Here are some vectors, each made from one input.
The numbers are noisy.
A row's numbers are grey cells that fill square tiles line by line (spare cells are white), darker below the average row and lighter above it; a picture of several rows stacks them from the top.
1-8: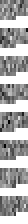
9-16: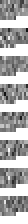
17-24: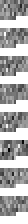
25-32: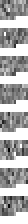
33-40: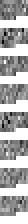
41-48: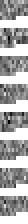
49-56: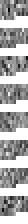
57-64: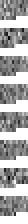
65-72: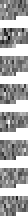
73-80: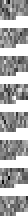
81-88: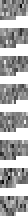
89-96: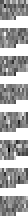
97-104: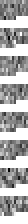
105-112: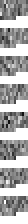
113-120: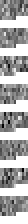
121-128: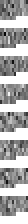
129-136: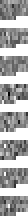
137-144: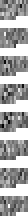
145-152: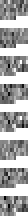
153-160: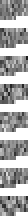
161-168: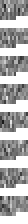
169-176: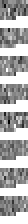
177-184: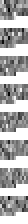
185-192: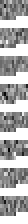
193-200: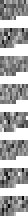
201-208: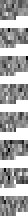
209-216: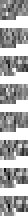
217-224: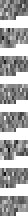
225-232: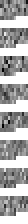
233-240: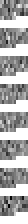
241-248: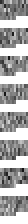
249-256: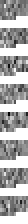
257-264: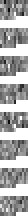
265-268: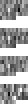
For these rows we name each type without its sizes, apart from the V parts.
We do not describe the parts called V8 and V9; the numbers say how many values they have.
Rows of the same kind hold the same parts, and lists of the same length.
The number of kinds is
3.
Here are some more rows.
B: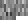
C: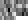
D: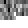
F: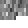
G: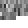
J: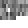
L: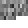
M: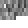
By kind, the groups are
B, G, J
C, D
F, L, M

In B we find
a node of a tree and a value of V8.
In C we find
a true/false value and a value of V9.
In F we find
a point on a line and a node of a tree.
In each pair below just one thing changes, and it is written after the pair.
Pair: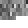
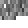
the node of the tree
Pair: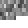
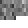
the node of the tree
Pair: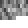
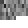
the node of the tree
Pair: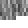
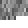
the place on the line
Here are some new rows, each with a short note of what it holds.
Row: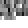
a true/false value and a value of V9
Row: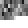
a true/false value and a value of V9
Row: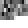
a true/false value and a value of V9
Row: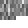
a point on a line and a node of a tree
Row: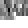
a true/false value and a value of V9
